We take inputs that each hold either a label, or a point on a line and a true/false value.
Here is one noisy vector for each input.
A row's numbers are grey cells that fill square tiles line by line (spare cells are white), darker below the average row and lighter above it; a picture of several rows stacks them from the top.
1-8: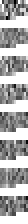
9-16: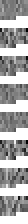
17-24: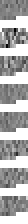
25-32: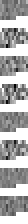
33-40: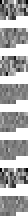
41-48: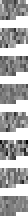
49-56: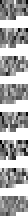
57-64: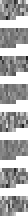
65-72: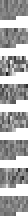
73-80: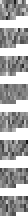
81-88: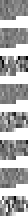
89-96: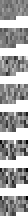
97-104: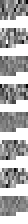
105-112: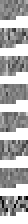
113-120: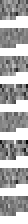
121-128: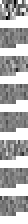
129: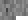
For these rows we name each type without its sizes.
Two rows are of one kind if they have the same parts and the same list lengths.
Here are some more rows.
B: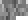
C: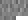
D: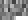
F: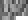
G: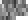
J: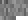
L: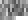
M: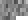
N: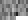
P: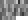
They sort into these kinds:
B, C, G, J, M
D, F, L, N, P

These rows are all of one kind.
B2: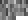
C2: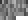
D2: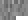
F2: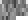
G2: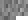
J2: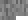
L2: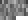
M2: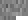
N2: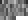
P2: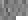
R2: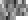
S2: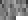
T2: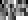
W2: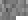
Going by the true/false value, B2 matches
F2, J2 and W2.
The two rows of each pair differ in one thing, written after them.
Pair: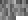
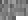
the true/false value
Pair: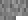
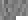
the place on the line
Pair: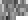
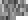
the place on the line
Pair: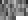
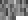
the true/false value
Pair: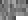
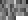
the true/false value
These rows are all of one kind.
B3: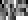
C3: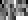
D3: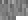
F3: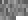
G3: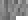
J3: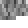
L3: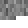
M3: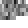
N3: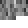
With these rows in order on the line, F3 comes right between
J3 and L3.
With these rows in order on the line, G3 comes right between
D3 and L3.
